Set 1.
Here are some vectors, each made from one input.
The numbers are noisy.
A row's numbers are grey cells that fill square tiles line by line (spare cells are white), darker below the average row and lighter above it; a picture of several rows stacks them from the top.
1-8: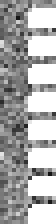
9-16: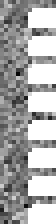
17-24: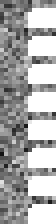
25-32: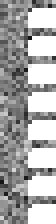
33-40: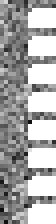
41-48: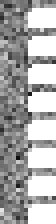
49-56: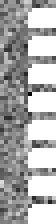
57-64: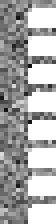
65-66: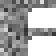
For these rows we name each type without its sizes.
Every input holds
a point on a line.
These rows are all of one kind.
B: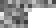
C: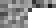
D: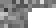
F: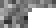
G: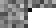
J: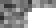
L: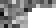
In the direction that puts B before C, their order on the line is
L, J, B, D, F, G, C.
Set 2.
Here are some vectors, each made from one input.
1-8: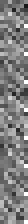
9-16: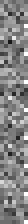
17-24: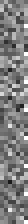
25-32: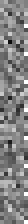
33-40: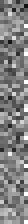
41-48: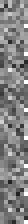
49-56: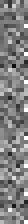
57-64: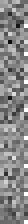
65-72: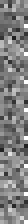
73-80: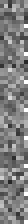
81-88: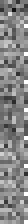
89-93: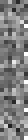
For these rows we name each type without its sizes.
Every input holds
a point on a circle.
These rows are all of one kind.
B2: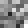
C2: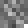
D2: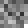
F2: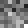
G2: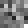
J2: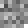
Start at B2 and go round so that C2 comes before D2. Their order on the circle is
B2, G2, C2, F2, J2, D2.
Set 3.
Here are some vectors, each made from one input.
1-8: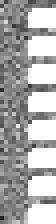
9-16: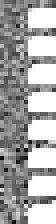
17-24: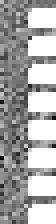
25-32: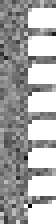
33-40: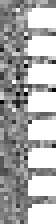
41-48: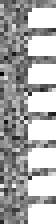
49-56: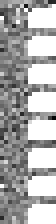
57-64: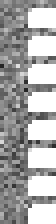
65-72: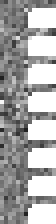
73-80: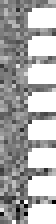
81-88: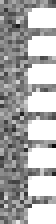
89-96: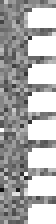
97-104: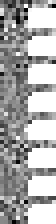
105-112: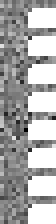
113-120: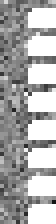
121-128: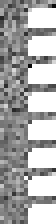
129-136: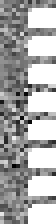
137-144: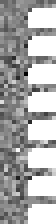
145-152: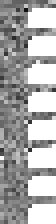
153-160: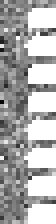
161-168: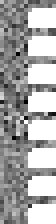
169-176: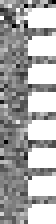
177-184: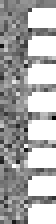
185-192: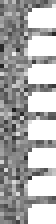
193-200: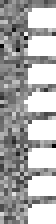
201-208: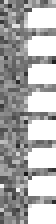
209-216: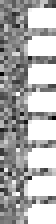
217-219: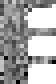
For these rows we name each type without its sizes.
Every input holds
a point on a circle.
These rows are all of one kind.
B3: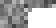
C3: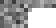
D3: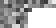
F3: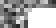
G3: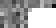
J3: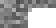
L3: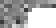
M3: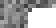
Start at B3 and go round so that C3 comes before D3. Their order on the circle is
B3, F3, G3, C3, L3, D3, J3, M3.
